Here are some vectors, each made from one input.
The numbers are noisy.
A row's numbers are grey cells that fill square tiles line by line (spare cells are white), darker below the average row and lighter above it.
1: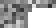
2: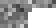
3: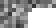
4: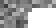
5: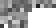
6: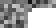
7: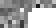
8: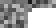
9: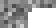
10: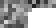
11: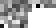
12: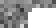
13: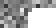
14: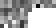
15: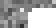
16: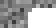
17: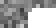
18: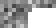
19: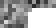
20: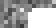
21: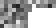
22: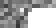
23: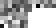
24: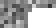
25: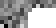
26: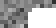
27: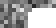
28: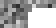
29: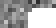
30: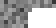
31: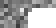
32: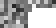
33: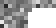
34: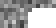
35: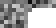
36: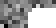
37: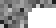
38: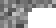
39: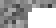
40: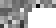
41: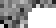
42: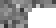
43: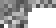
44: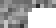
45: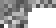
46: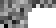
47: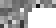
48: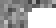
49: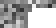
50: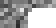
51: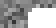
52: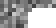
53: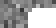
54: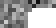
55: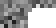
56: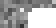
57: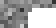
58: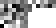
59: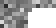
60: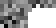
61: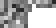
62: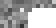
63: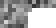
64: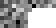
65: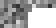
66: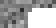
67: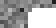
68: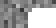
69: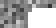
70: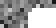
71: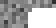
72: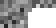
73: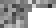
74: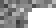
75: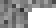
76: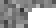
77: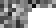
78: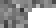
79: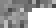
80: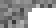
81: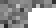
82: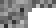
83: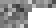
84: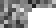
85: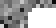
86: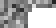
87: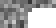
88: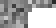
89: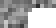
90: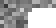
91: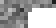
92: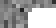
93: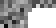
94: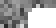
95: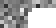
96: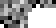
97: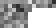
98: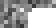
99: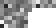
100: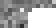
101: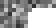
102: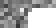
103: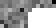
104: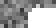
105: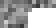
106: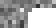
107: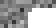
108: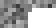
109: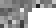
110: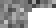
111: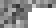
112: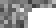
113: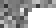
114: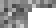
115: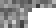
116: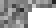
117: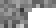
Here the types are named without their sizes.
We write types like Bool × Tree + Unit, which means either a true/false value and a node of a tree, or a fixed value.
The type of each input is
(Circle + Unit) × Line + Tree.
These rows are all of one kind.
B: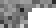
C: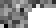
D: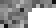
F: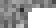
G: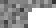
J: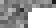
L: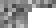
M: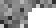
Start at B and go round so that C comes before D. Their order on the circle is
B, L, F, C, G, D, J, M.
